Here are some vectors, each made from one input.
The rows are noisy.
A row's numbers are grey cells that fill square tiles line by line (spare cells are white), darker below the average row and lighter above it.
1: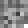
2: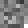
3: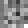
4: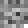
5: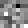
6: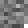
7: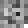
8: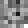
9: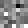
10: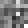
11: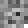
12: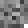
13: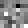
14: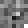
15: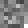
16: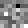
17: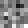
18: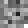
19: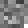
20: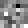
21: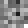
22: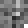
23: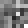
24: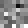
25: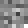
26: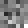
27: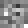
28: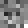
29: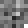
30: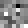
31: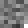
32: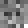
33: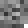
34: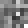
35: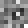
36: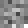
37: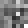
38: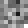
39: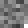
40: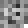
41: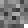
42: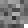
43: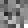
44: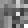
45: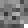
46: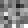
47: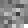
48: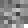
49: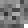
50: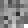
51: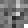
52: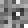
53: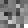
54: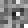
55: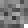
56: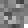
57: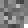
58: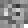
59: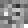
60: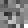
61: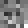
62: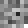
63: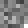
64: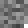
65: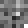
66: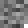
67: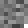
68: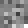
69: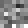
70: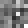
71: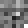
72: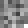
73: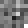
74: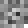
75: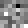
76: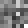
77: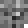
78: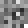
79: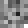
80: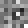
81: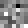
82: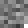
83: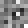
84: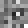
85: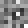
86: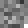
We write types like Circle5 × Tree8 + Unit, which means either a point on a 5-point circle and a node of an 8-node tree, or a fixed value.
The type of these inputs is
Line3 × Line3 + Line7.
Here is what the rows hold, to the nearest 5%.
About 40% of them hold a point on each of two 3-point lines. The rest hold a point on a 7-point line.
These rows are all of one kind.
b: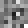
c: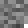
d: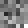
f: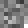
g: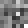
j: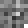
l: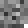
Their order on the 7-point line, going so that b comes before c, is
b, g, j, l, c, f, d.
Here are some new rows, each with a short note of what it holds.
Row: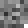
a point on a 7-point line
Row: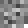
a point on each of two 3-point lines
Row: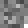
a point on a 7-point line
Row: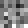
a point on each of two 3-point lines
